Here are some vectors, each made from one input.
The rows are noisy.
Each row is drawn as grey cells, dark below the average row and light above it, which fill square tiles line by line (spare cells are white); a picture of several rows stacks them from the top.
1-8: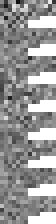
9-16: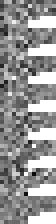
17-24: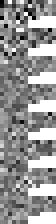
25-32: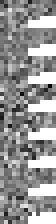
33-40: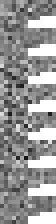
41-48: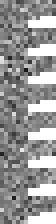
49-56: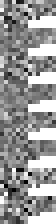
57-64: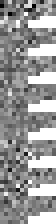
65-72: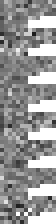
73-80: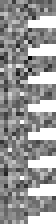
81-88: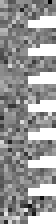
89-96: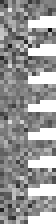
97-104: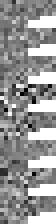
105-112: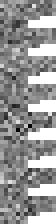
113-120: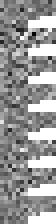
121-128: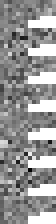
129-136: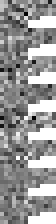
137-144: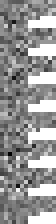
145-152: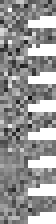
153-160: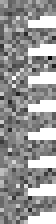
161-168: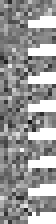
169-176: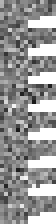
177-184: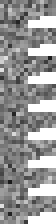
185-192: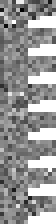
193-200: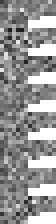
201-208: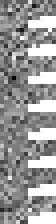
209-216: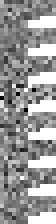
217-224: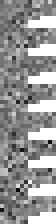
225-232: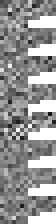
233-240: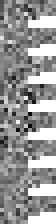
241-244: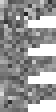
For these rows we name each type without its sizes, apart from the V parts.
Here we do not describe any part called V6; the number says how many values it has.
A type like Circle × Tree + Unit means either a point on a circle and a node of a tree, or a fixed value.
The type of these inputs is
(Bool × Circle + V6) × V6.
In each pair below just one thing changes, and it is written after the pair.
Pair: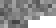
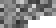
the place on the circle
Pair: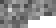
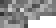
the place on the circle
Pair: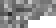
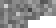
the value of V6
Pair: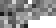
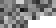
the true/false value
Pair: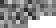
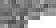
the value of V6
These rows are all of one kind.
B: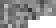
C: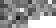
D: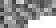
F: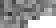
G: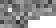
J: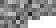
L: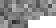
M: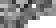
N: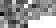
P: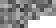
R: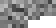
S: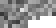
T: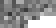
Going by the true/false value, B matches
J and R.
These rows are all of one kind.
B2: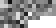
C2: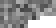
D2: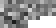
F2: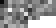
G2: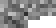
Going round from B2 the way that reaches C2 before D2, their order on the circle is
B2, C2, G2, F2, D2.
